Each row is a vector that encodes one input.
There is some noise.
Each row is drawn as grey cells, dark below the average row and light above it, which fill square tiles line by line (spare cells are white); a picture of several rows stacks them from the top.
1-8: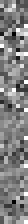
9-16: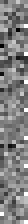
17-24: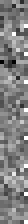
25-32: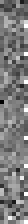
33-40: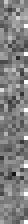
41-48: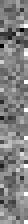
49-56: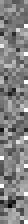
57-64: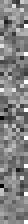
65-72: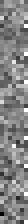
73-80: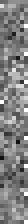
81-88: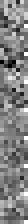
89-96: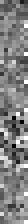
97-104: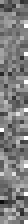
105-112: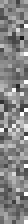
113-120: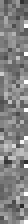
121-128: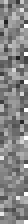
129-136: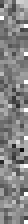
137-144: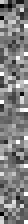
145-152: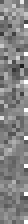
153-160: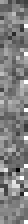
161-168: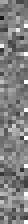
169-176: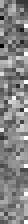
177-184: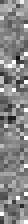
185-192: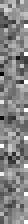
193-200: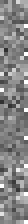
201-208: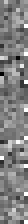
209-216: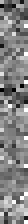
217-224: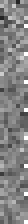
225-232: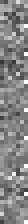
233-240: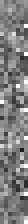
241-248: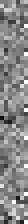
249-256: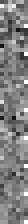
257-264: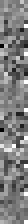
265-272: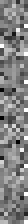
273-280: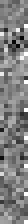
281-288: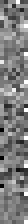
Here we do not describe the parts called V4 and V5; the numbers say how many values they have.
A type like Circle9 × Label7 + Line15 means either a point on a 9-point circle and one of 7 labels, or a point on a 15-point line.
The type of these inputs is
(Bool × Bool × Bool + V5) × V4 + Label11.
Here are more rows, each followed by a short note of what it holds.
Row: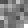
three true/false values and a value of V4
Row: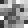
three true/false values and a value of V4
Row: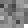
one of 11 labels
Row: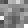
a value of V4 and a value of V5
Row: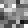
a value of V4 and a value of V5
